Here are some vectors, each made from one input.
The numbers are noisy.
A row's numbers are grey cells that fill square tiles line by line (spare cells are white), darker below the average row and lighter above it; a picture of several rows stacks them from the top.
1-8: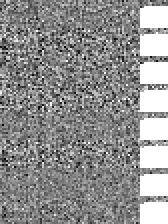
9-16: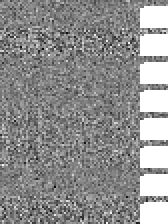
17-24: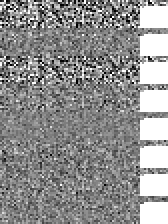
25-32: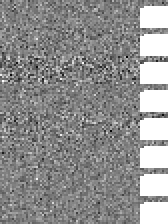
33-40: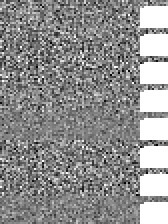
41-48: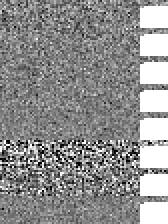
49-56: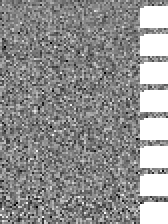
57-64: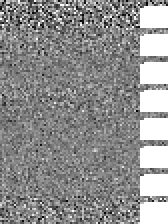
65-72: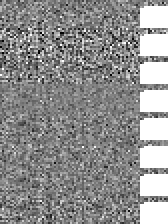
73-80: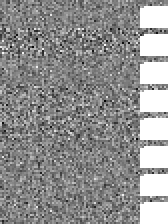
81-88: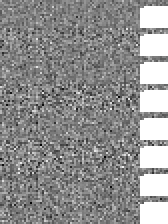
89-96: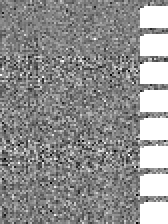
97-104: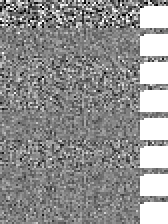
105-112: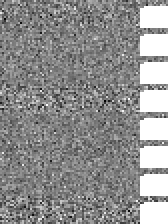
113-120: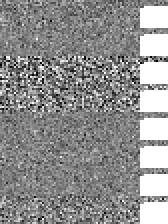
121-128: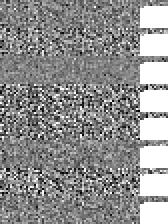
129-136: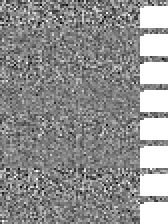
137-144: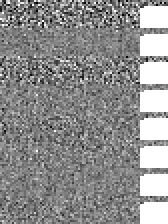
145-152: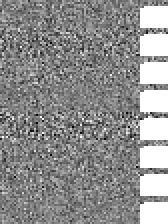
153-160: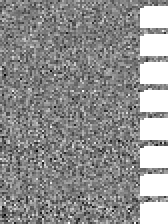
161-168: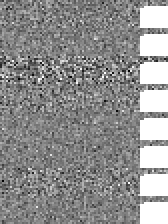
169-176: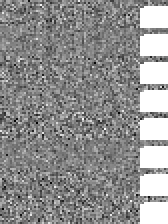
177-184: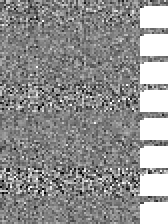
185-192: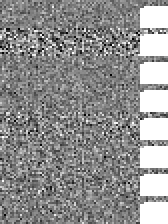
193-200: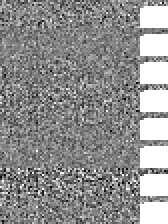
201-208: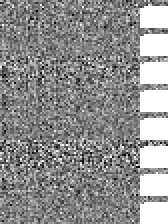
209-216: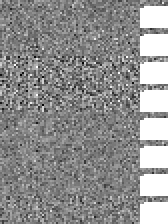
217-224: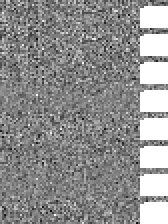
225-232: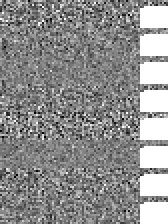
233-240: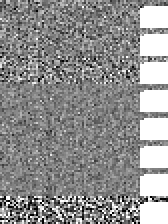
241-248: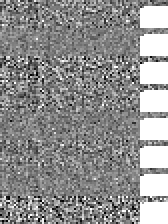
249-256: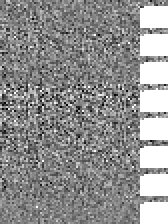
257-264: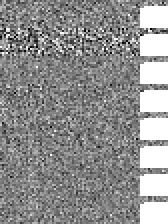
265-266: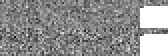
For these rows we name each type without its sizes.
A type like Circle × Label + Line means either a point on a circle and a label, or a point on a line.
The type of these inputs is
Bool × Line + List(Circle).
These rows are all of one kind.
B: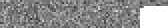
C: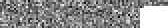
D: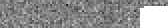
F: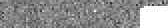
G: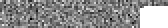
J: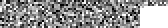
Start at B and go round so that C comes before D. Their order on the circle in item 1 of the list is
B, J, C, D, G, F.
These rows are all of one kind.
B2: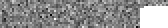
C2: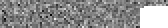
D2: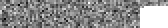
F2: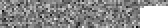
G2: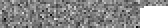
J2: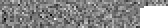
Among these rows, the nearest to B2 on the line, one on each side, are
F2 and G2.
